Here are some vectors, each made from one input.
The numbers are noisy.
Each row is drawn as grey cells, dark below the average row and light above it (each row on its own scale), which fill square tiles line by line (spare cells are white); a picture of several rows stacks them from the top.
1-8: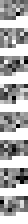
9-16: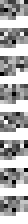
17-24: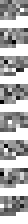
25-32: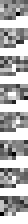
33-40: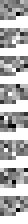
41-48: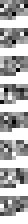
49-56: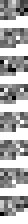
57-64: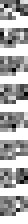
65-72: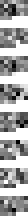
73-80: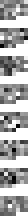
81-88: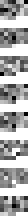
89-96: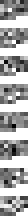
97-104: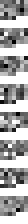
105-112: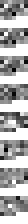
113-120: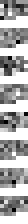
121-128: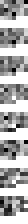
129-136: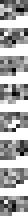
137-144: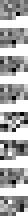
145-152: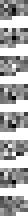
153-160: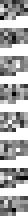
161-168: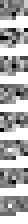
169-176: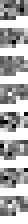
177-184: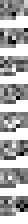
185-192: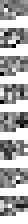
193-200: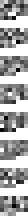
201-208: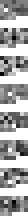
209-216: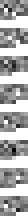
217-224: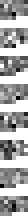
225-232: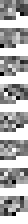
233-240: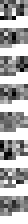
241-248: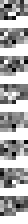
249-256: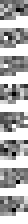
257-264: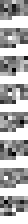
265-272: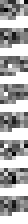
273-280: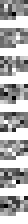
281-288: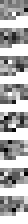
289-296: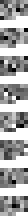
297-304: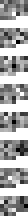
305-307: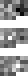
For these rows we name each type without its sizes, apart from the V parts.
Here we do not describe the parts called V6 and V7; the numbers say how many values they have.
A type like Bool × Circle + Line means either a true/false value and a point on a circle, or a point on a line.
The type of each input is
Bool × V7 + Label × V6 + Unit.
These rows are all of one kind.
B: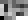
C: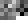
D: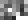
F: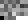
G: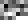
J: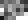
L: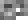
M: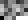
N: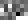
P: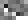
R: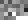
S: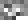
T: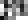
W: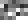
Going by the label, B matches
G, L, T and W.
